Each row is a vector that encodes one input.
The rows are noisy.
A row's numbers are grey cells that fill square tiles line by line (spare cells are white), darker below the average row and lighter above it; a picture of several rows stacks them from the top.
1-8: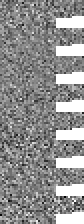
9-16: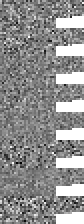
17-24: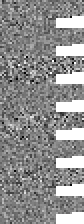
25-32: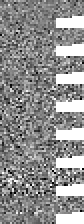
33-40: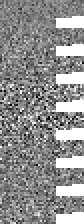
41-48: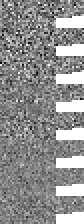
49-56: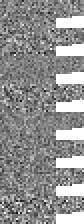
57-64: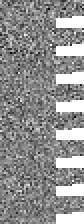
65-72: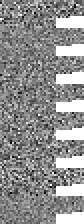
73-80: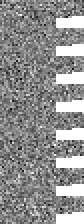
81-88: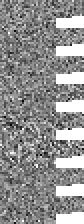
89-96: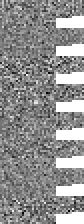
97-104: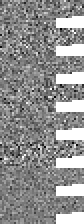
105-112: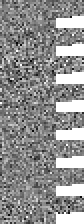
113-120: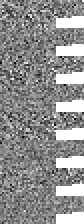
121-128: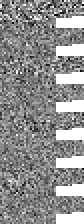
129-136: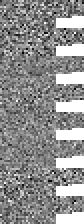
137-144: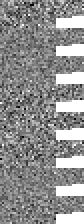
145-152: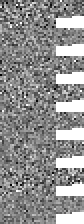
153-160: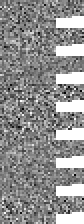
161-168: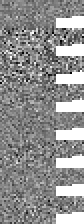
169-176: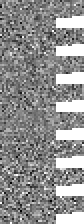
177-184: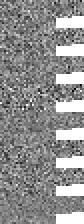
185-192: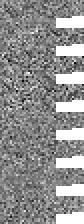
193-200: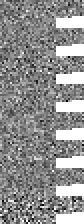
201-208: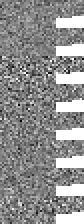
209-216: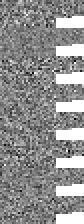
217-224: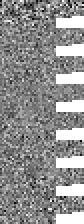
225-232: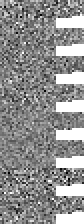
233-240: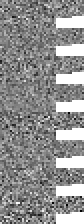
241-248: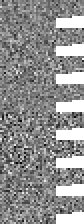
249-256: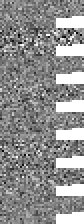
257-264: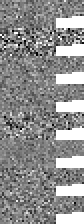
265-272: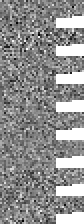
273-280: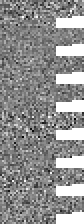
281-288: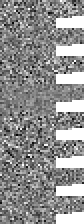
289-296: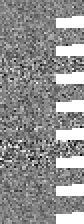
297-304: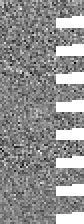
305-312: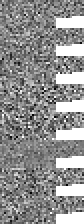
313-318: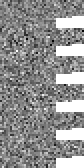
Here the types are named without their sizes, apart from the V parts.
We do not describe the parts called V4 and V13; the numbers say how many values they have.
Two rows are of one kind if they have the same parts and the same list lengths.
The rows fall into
3 kinds.
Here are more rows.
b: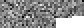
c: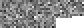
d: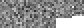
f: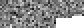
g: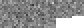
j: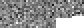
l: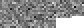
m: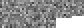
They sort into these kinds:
b, d, g, j, l
c, m
f

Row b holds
a true/false value and a value of V4.
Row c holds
a value of V13.
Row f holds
a point on each of two lines and a true/false value.
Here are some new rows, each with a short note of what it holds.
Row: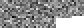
a value of V13
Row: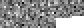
a value of V13
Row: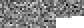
a point on each of two lines and a true/false value
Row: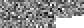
a value of V13
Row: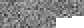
a value of V13
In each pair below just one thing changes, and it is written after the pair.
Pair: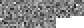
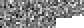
the place on one of the two lines
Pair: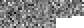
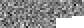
the place on one of the two lines
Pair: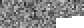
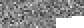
the true/false value
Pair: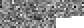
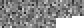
the true/false value
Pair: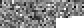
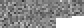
the true/false value
